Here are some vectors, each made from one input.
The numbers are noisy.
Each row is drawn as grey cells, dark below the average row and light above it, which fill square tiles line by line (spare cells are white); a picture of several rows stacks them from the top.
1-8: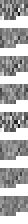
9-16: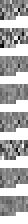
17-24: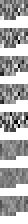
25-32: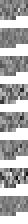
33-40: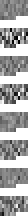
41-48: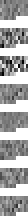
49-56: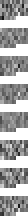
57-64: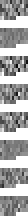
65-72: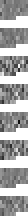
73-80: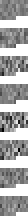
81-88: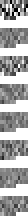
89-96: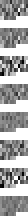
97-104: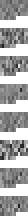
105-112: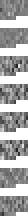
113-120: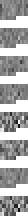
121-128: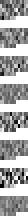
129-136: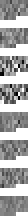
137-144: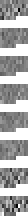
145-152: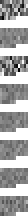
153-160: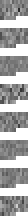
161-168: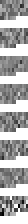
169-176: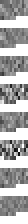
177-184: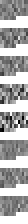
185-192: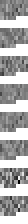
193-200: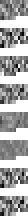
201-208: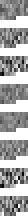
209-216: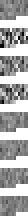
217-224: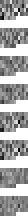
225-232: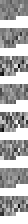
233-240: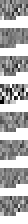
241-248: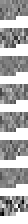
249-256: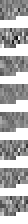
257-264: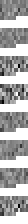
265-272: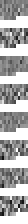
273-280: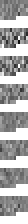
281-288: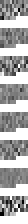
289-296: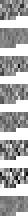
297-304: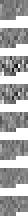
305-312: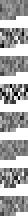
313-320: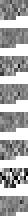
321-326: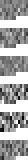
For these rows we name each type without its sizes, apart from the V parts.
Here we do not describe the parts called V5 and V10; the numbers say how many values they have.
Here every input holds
a value of V10, together with either a node of a tree, a true/false value and a value of V5, or a list of points on a line.
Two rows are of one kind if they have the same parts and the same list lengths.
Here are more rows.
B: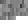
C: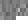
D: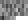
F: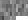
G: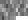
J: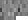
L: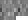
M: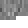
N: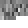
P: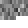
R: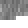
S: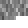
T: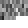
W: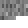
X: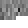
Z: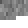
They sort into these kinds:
B, N
C, P, S, T
D, R, W
F, G, Z
J, L, M, X

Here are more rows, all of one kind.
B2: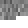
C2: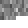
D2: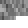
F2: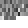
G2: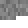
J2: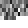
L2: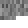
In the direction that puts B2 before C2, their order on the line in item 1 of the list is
D2, F2, B2, C2, J2, L2, G2.
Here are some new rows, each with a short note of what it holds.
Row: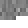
a value of V10, together with a list of three items
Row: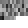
a value of V10, together with a list of three items
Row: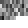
a value of V10, together with a list of two items
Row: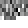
a value of V10, together with the empty list
